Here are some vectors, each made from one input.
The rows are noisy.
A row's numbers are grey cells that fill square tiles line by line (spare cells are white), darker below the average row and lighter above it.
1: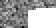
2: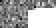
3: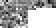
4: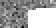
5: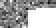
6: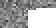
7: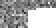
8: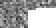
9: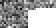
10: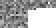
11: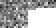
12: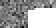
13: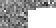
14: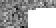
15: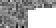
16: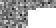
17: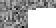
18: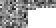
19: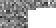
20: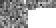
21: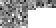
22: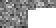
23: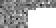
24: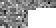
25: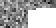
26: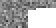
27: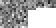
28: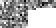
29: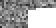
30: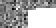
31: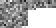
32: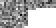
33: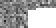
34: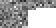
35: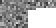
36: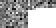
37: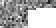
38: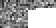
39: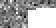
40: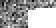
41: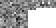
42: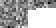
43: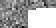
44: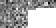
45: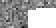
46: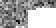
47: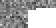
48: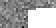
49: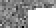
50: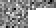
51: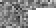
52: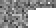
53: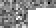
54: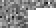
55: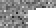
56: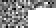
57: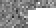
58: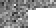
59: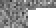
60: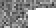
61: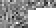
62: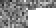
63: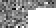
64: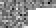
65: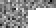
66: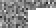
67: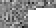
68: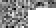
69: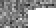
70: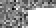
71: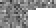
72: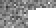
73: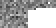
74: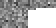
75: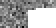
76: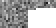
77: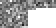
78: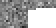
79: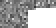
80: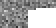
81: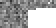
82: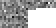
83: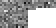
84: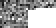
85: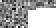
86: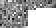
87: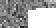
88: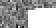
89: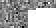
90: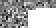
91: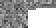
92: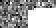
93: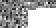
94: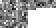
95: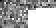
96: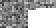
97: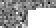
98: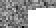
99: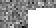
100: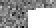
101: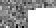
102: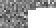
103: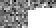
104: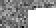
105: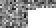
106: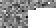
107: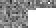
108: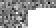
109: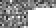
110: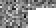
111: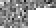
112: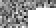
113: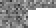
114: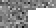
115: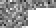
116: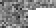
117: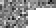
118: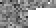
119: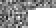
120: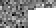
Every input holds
a node of an 11-node tree, together with either a point on a 3-point line and a point on a 4-point line, or a node of an 11-node tree.
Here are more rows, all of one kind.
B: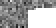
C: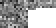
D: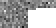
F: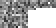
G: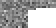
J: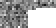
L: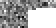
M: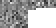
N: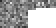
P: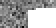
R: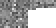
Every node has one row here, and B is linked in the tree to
D and P.
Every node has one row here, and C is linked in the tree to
J.
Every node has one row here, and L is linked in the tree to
D.
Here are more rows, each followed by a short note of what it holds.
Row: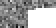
a point on a 3-point line, a point on a 4-point line and a node of an 11-node tree
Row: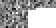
a node of each of two 11-node trees
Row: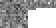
a point on a 3-point line, a point on a 4-point line and a node of an 11-node tree
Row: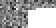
a node of each of two 11-node trees
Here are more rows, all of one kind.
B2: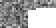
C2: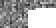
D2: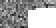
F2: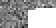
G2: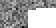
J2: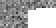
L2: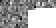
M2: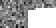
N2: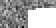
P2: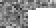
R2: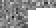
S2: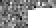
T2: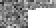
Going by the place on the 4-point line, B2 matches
F2, G2, R2 and S2.
